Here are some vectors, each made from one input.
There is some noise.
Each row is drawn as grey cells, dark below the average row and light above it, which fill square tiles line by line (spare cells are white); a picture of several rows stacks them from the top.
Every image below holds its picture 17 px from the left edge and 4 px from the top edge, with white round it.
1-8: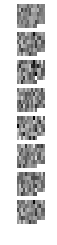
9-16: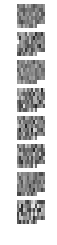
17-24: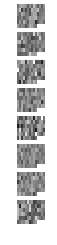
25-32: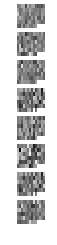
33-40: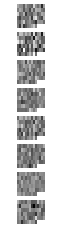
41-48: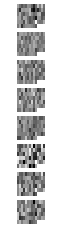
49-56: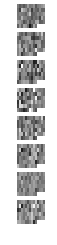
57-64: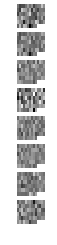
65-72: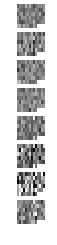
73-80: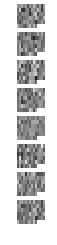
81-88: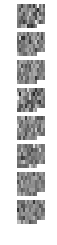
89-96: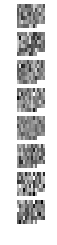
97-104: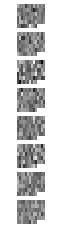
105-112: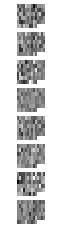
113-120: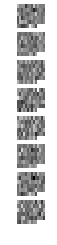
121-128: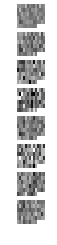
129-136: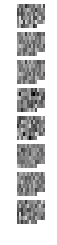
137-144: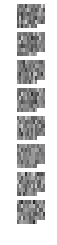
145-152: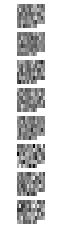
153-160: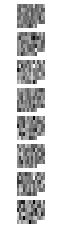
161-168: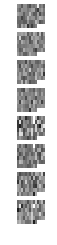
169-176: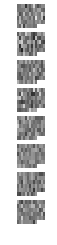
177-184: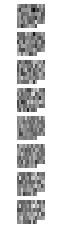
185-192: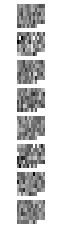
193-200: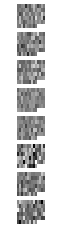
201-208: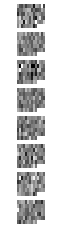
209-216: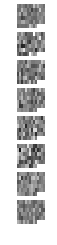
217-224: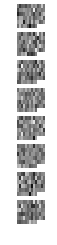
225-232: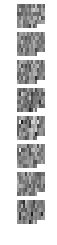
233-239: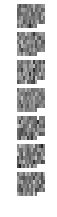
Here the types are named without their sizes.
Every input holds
either a point on a line, or three true/false values.
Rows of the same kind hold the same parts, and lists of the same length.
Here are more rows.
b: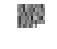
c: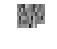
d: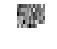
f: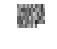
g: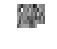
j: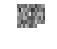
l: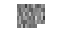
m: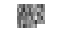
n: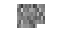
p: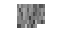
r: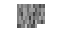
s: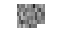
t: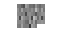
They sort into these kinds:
b, c, f, m, s, t
d, g, j, l, n, p, r

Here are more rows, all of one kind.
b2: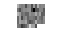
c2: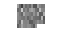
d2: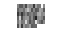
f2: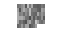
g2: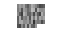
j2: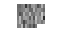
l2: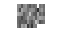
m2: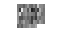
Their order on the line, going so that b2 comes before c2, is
d2, b2, m2, c2, j2, f2, g2, l2.
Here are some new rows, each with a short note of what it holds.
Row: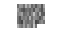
three true/false values
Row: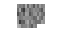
three true/false values
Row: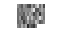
a point on a line
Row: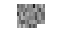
three true/false values
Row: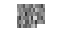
three true/false values
